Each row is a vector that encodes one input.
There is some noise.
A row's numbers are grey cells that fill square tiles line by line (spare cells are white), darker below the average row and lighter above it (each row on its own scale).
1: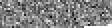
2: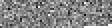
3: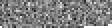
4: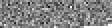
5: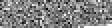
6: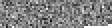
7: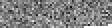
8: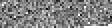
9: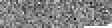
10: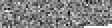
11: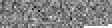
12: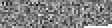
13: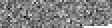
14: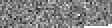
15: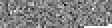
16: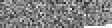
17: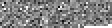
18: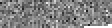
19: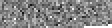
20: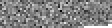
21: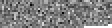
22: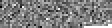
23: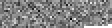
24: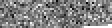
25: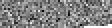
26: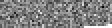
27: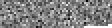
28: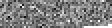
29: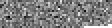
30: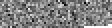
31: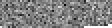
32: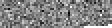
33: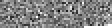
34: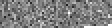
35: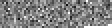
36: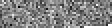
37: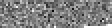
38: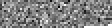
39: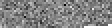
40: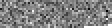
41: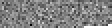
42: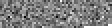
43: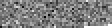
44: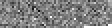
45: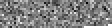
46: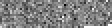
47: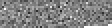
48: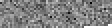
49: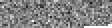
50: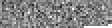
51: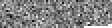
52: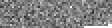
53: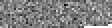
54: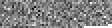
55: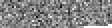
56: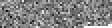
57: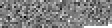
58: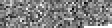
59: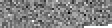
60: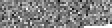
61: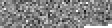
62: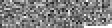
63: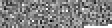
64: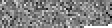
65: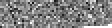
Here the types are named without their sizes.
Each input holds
a point on a circle and a node of a tree.
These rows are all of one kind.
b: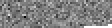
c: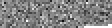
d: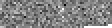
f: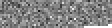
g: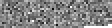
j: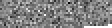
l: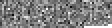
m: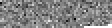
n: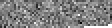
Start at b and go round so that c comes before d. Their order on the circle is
b, c, n, m, d, l, f, g, j.
